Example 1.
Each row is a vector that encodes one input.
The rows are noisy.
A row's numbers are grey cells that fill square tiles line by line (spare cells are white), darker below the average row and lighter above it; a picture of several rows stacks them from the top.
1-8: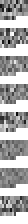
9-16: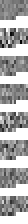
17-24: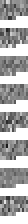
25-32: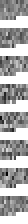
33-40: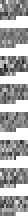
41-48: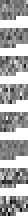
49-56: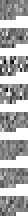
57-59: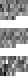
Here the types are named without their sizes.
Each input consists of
a node of a tree and a true/false value.
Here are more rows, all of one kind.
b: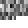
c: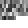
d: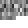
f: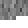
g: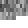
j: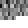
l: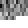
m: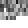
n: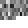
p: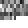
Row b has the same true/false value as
c, g, j and l.
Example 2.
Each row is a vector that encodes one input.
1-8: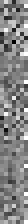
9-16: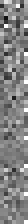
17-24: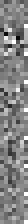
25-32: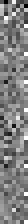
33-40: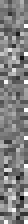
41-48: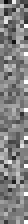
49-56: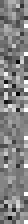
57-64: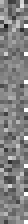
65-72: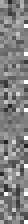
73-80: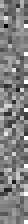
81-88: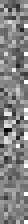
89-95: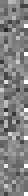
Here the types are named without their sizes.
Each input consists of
a list of points on a line.
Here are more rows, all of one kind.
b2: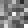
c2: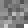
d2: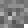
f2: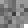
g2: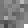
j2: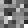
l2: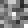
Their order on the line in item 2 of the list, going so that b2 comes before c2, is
g2, d2, l2, b2, j2, f2, c2.
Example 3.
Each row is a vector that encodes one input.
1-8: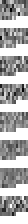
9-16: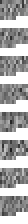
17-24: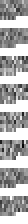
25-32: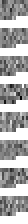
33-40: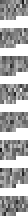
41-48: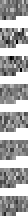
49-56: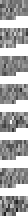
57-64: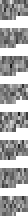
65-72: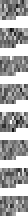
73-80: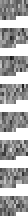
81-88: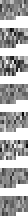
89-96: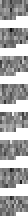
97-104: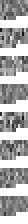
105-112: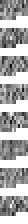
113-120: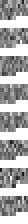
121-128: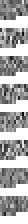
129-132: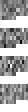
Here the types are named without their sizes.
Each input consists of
either a node of a tree, or four true/false values.
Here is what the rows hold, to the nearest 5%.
About 25% of them hold a node of a tree. The rest hold four true/false values.
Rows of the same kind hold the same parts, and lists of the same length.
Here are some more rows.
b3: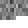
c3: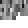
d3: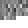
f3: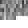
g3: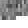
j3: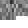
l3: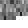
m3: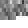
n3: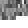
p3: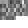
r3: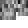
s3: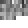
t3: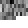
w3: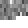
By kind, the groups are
b3, g3, j3, l3, m3, n3, p3, t3, w3
c3, d3, f3, r3, s3

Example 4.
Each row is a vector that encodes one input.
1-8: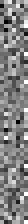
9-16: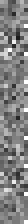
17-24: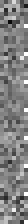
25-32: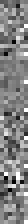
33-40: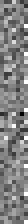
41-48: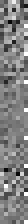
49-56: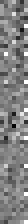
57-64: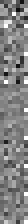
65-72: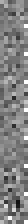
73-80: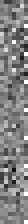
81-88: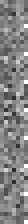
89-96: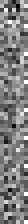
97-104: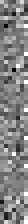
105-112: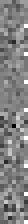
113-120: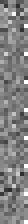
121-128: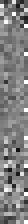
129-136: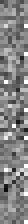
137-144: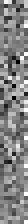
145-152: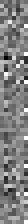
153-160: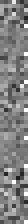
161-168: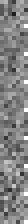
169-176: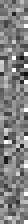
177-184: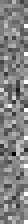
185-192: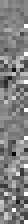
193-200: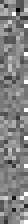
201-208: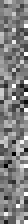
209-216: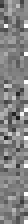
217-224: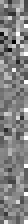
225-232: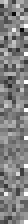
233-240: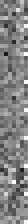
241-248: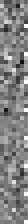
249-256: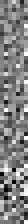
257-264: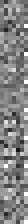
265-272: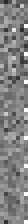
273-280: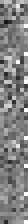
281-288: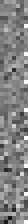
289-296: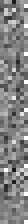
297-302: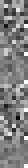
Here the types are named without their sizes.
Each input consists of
a list of points on a line.
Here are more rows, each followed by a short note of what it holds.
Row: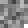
the empty list
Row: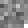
the empty list
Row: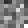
a list of one item
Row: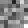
a list of one item
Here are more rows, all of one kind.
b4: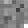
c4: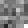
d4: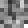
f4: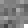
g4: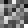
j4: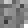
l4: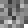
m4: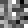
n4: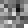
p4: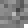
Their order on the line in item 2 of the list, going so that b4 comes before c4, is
j4, d4, l4, b4, n4, p4, m4, f4, g4, c4.
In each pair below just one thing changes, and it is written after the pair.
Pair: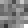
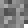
the place on the line in item 1 of the list
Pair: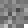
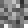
the place on the line in item 2 of the list
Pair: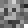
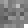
the place on the line in item 1 of the list
